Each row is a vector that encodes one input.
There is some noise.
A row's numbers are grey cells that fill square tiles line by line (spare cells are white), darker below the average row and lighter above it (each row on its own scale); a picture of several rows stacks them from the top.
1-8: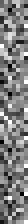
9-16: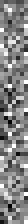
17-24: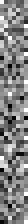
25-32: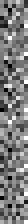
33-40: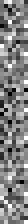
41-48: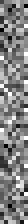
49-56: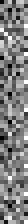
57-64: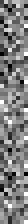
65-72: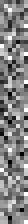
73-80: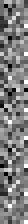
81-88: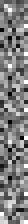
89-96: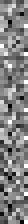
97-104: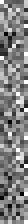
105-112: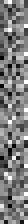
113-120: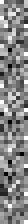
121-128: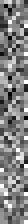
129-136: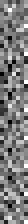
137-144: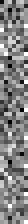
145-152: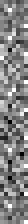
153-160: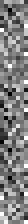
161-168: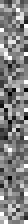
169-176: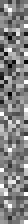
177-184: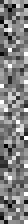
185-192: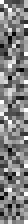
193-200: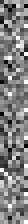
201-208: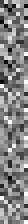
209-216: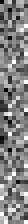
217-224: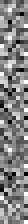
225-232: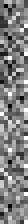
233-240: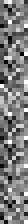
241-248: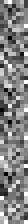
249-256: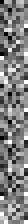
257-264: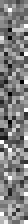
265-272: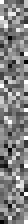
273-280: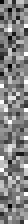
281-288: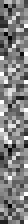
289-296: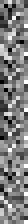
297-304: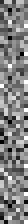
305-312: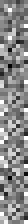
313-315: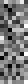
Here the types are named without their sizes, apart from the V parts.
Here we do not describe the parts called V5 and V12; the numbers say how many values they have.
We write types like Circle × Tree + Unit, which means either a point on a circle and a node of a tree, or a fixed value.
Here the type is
List(Line) + V5 × V12.
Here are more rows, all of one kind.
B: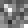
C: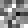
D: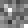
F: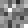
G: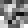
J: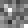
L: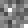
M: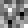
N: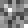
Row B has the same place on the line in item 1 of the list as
D, J and L.
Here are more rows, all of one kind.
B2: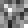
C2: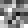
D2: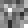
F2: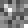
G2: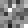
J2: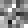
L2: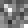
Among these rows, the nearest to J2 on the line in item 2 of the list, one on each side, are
C2 and G2.
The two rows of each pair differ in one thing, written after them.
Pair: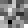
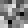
the place on the line in item 2 of the list
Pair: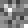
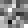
the place on the line in item 1 of the list
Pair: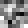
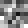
the place on the line in item 2 of the list
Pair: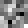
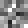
the place on the line in item 2 of the list
